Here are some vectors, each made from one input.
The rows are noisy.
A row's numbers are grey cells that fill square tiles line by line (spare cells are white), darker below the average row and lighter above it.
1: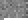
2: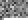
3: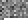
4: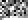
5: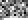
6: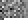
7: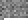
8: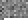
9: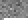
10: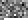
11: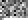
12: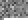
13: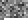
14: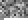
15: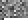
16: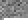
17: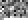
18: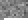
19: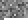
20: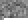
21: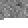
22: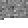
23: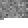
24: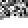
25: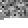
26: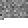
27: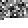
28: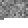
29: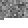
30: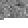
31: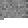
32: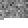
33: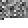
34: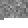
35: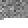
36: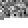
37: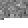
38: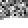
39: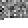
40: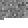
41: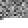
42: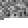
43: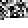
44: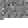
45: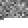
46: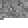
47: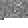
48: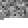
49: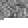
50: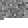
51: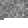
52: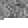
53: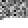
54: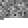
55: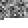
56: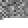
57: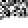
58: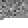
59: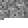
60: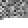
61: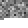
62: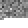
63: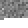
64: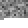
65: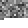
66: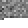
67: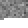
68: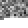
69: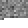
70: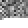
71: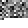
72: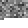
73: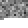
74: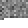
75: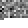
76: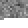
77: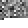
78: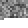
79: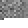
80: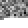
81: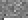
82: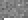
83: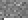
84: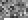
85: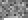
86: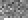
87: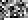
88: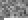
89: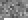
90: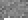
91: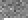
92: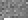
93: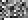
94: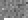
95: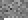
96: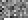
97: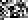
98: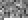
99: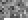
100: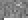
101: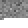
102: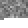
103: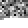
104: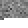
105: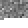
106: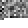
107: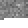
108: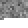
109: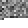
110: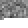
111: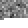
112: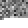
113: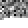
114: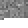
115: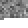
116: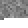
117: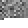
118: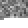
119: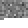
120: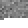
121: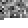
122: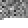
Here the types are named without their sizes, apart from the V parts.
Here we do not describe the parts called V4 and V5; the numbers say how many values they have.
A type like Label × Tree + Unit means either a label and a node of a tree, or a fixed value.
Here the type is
(Bool × V4 + Unit) × (Line + V5).
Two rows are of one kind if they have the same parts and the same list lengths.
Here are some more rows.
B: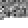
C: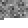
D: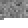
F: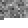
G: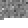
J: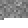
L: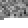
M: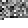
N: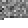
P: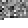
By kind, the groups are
B, C, F, G
D
J, L
M, N, P

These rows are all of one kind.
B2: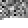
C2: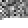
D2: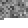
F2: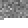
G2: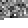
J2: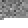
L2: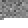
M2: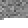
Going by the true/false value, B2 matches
F2 and L2.
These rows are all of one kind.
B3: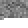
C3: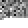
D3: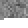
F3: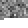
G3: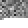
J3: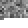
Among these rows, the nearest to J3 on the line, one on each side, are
C3 and G3.
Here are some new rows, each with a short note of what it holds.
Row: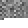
a value of V5
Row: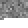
a point on a line, a true/false value and a value of V4
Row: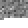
a point on a line
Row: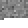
a true/false value, a value of V4 and a value of V5
